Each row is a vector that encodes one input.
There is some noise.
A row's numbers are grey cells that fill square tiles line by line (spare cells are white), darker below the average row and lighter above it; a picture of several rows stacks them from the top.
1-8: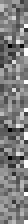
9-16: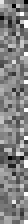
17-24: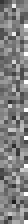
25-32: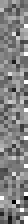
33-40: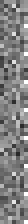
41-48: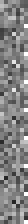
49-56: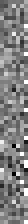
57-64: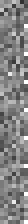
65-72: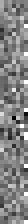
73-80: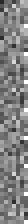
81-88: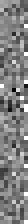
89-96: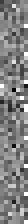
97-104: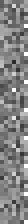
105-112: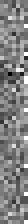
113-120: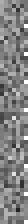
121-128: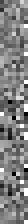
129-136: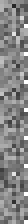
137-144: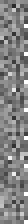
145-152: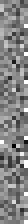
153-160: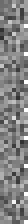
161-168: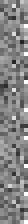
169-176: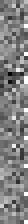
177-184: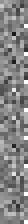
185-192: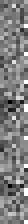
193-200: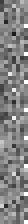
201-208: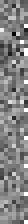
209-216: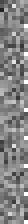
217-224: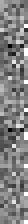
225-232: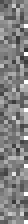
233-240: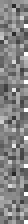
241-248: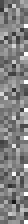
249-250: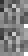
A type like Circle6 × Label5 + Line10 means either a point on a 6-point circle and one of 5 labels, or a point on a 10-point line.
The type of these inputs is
Bool × (Circle18 + Unit).
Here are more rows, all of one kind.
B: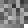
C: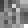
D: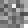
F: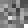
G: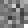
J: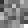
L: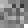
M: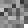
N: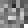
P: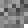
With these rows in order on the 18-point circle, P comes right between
G and M.
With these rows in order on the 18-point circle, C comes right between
J and N.
